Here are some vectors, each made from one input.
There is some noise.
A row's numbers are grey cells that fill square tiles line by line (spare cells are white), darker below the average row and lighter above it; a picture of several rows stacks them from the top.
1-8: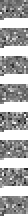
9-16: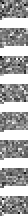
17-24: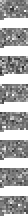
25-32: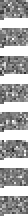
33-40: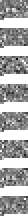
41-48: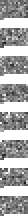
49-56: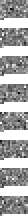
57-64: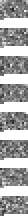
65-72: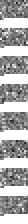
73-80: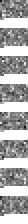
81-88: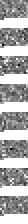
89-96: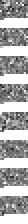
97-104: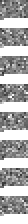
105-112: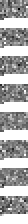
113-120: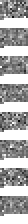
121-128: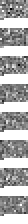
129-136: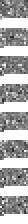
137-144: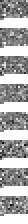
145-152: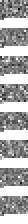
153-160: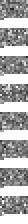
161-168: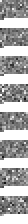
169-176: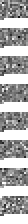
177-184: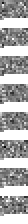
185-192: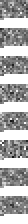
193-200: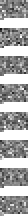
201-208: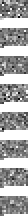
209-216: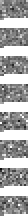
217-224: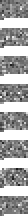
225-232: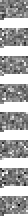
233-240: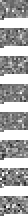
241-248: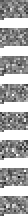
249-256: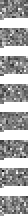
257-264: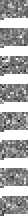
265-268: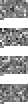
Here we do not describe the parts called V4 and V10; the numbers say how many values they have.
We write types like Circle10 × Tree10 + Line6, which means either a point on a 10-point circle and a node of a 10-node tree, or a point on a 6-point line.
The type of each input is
Line6 × Tree7 + Line13 + V4 × V10.
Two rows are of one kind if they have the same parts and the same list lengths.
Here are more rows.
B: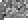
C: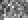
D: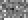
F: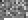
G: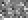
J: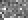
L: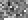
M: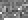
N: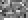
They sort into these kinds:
B
C, D, J, L, M
F, G, N

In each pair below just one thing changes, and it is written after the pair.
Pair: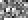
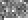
the node of the tree
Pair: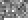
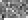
the place on the 6-point line
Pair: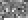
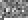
the place on the 6-point line
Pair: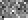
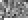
the node of the tree
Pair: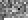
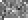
the place on the 6-point line
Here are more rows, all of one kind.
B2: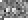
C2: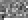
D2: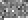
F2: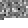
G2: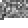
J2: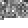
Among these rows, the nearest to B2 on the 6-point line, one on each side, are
D2 and J2.
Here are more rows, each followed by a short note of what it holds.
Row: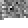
a point on a 13-point line
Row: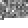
a point on a 6-point line and a node of a 7-node tree
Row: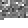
a value of V4 and a value of V10
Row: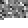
a value of V4 and a value of V10
